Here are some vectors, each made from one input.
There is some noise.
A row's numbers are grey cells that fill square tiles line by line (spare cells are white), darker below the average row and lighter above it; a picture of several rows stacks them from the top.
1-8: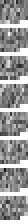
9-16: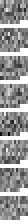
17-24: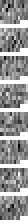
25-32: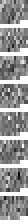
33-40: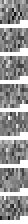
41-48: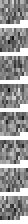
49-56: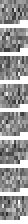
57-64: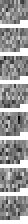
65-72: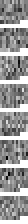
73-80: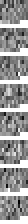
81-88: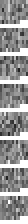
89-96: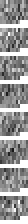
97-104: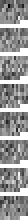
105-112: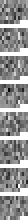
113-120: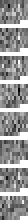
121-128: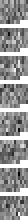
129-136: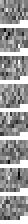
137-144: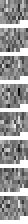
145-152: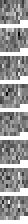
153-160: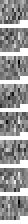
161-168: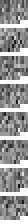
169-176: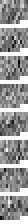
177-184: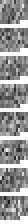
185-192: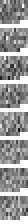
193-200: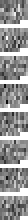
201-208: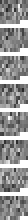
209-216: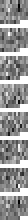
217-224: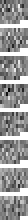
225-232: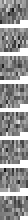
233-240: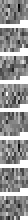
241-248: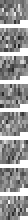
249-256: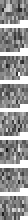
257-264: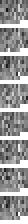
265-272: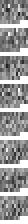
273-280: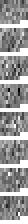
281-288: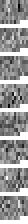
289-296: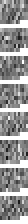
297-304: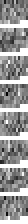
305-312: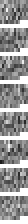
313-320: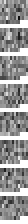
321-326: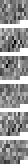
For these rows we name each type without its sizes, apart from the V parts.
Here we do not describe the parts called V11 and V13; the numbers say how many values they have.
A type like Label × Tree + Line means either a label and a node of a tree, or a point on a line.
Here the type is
Label × (Label × V11 + V13).
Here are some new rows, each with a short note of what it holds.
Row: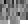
a label and a value of V13
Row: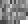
two labels and a value of V11
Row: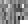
two labels and a value of V11
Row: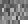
a label and a value of V13
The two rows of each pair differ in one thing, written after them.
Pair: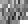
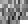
the value of V11
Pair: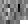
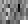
the value of V11
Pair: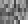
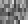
the value of V11
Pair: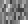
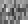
one of the two labels
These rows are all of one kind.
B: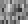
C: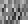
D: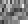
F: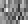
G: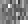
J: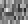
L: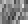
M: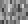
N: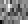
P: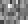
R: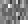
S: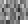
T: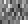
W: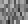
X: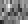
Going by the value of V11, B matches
D, G, J and X.
